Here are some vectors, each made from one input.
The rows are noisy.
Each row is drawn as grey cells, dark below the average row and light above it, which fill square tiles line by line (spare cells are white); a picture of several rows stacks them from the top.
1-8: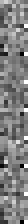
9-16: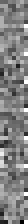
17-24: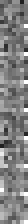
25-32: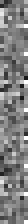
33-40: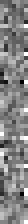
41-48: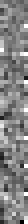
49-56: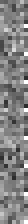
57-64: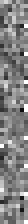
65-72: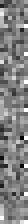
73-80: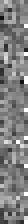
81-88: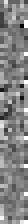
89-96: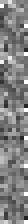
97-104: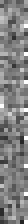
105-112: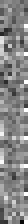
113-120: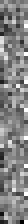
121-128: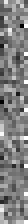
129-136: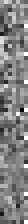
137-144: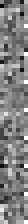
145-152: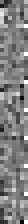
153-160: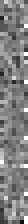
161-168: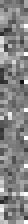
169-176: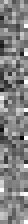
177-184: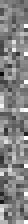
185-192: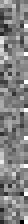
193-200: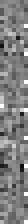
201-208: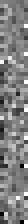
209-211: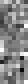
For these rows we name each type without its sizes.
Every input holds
either a label and a point on a line, or three true/false values.
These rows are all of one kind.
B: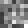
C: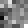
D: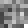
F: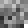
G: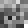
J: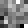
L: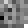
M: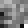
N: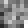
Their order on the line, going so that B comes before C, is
N, B, C, L, D, F, G, M, J.
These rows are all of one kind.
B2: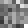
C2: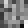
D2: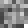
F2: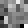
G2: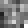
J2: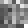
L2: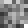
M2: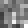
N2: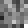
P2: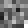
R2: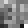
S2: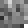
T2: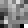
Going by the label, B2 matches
D2, J2, L2 and M2.
